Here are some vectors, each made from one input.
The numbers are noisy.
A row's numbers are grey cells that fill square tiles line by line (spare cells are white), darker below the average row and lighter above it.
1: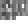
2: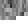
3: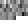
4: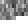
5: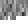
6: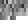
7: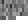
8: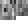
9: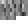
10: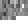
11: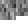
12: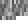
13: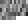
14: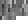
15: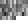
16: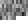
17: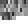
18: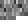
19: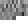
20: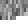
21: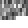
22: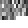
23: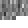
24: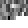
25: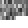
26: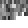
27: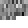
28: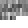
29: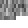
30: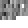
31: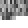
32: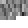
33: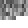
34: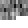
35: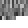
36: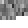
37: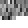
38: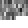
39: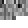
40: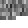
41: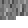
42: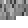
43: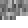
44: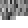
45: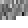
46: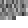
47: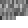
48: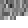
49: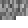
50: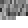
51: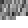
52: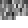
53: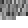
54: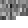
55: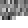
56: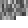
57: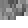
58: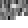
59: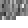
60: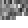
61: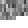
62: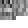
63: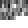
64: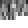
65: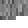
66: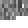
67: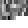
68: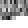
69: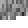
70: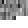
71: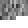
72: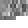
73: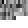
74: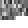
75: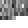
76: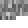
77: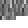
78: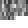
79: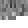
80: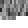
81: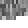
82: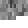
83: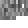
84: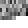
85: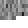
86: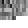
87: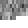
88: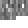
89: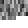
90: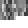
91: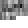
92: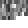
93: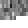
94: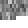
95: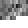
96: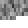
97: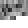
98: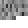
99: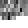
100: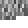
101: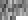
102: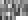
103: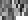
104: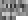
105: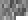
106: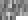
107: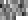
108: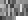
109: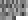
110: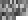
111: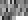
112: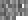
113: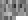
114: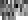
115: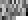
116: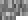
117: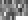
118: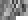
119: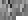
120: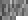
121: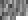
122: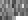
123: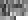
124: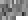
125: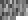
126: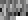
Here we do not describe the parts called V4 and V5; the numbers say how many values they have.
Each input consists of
either a point on a 6-point circle and a value of V5, or a true/false value and a value of V4.
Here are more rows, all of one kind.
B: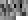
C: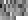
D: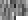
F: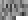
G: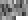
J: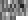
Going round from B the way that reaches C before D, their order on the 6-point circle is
B, C, D, F, J, G.
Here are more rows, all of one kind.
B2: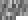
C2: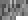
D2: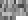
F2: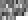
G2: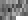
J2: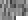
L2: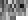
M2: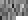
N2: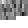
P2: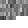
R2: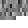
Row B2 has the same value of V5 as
D2 and L2.
